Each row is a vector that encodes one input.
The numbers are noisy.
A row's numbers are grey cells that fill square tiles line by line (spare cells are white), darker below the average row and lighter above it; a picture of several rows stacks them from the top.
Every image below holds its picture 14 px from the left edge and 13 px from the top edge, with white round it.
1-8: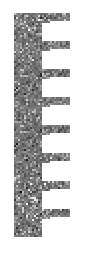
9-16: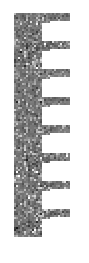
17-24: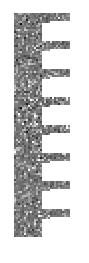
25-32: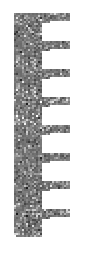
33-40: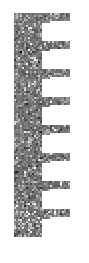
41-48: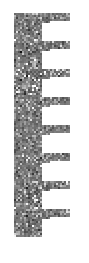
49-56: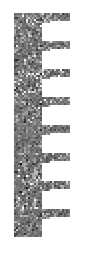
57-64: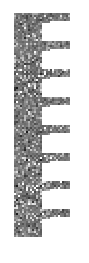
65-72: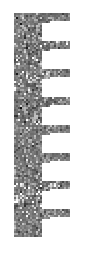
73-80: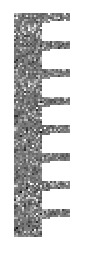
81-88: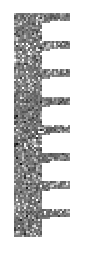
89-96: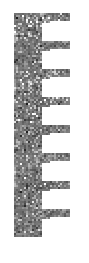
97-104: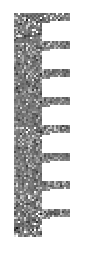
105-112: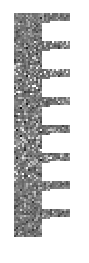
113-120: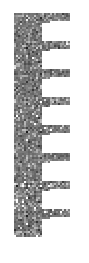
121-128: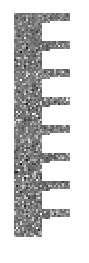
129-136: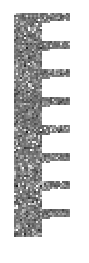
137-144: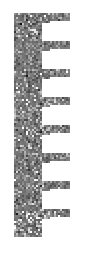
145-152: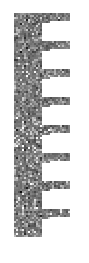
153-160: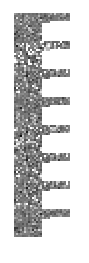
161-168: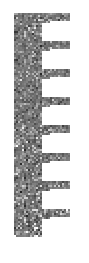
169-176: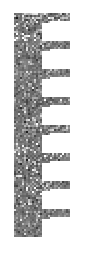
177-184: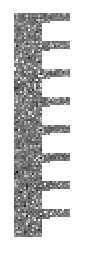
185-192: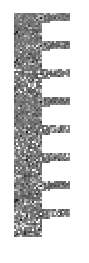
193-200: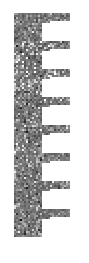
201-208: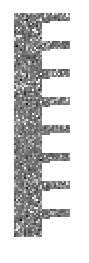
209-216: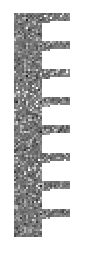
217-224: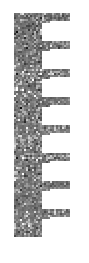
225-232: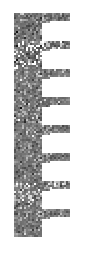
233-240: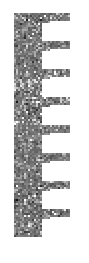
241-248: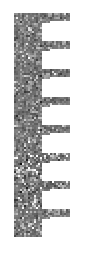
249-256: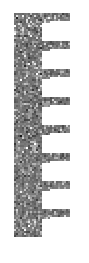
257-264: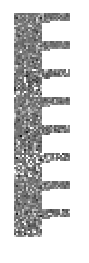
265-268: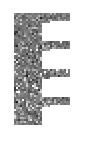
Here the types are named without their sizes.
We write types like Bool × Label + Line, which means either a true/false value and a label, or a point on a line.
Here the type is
Bool × (Tree × Tree + Unit) + Line.
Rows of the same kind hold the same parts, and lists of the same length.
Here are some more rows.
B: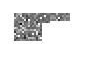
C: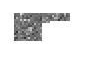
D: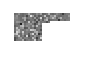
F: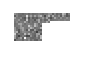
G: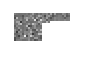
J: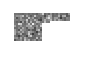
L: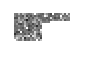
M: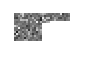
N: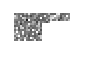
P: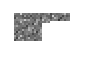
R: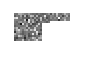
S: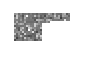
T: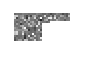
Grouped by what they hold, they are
B, D, L, N, R, T
C, M, P
F, G, J, S

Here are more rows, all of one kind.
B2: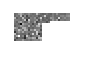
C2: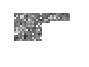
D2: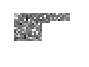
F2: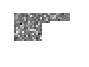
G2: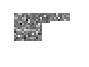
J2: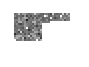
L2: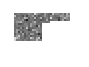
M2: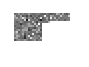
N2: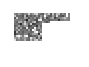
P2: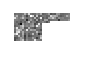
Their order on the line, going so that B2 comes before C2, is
N2, L2, J2, M2, D2, B2, G2, C2, P2, F2.
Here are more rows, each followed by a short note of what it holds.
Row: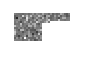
a node of each of two trees and a true/false value
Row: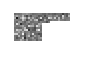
a point on a line
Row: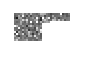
a true/false value
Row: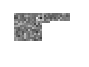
a node of each of two trees and a true/false value
